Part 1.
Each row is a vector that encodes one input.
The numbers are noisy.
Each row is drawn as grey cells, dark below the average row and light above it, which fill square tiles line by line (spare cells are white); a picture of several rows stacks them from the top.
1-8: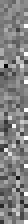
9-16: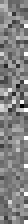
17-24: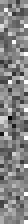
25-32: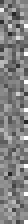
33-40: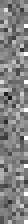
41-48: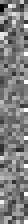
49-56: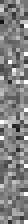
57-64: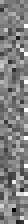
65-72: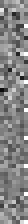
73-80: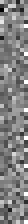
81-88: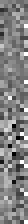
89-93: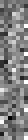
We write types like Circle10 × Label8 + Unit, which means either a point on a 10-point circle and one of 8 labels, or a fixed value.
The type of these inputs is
Line11 × Tree13.
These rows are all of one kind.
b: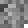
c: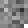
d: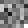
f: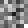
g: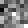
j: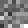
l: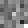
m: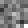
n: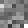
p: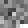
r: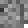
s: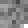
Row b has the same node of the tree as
d, f and m.
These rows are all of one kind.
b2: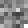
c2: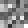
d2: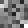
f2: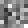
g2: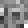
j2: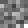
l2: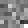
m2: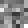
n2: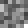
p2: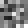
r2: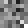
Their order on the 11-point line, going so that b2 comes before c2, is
b2, f2, p2, r2, l2, j2, g2, m2, c2, d2, n2.
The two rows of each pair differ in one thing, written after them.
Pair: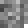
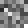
the node of the tree
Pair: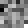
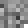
the node of the tree
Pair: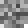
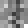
the place on the 11-point line
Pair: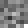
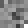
the node of the tree
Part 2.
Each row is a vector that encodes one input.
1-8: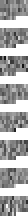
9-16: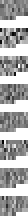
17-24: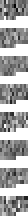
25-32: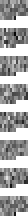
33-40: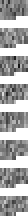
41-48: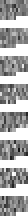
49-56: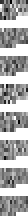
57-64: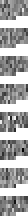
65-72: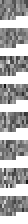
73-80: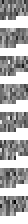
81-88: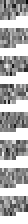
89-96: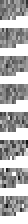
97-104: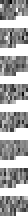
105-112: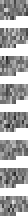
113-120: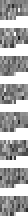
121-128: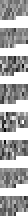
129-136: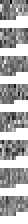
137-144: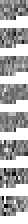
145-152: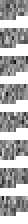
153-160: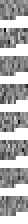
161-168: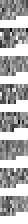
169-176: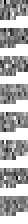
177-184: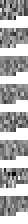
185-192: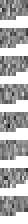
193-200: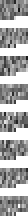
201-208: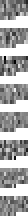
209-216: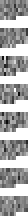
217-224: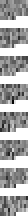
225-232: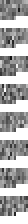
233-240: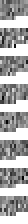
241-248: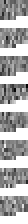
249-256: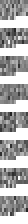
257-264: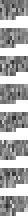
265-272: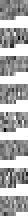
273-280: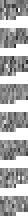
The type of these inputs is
Bool × Bool × Bool × Bool + Circle16 + Unit.
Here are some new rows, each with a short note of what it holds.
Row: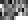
a fixed value
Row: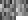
a fixed value
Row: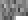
four true/false values
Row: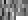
a point on a 16-point circle
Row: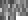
a point on a 16-point circle
